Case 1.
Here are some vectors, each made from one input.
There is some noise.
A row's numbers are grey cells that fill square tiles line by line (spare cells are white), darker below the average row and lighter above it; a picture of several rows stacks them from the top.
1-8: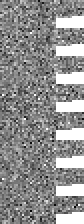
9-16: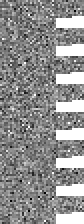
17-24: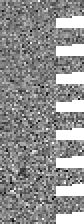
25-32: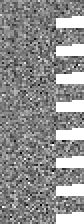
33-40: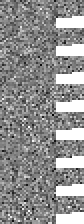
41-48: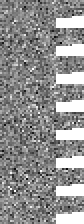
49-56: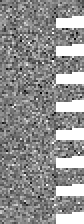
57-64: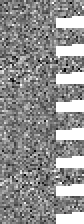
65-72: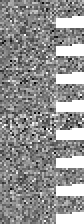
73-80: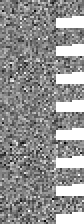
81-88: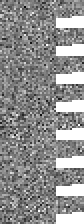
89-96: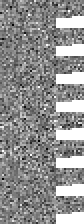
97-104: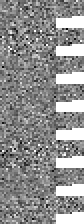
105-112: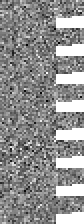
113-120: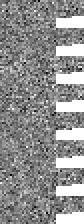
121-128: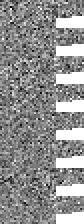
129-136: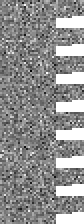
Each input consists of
a node of an 11-node tree, together with either one of 11 labels, or a node of an 11-node tree.
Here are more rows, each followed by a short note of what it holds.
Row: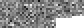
one of 11 labels and a node of an 11-node tree
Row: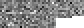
one of 11 labels and a node of an 11-node tree
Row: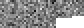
a node of each of two 11-node trees
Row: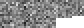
one of 11 labels and a node of an 11-node tree
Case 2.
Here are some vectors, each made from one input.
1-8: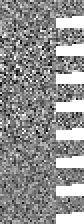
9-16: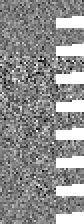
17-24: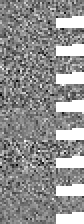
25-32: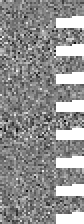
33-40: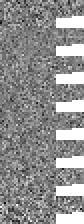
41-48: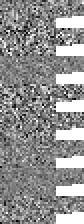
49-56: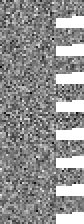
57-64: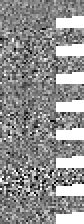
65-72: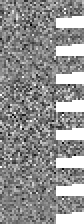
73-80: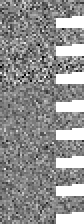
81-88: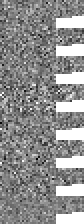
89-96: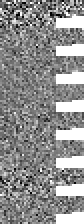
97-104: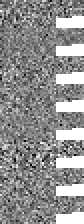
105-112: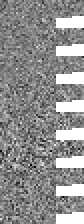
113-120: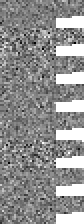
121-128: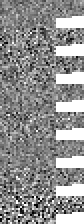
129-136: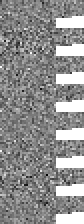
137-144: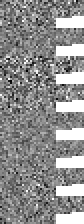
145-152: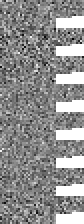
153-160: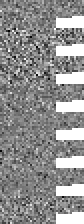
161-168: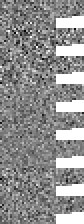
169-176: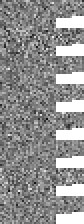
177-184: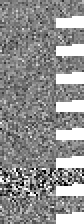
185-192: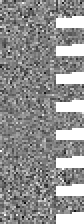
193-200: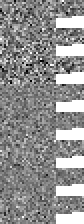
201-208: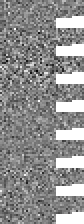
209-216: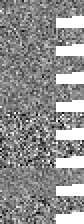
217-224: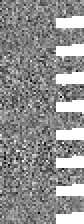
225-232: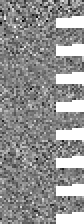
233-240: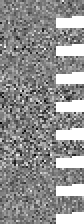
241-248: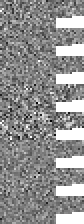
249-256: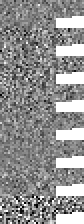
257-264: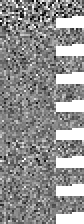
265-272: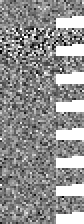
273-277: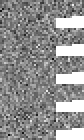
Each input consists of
either a point on an 8-point circle, a point on a 19-point circle and a true/false value, or a fixed value.
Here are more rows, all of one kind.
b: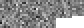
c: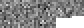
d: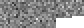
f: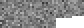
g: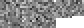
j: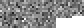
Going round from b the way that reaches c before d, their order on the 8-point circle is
b, c, d, f, j, g.
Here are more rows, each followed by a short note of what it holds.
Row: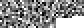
a fixed value
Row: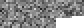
a point on an 8-point circle, a point on a 19-point circle and a true/false value
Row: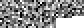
a fixed value
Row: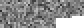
a point on an 8-point circle, a point on a 19-point circle and a true/false value
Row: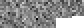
a point on an 8-point circle, a point on a 19-point circle and a true/false value
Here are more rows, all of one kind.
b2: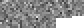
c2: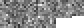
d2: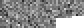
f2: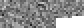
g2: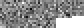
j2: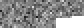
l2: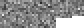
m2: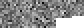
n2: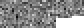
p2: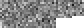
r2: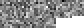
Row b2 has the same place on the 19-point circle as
g2 and l2.
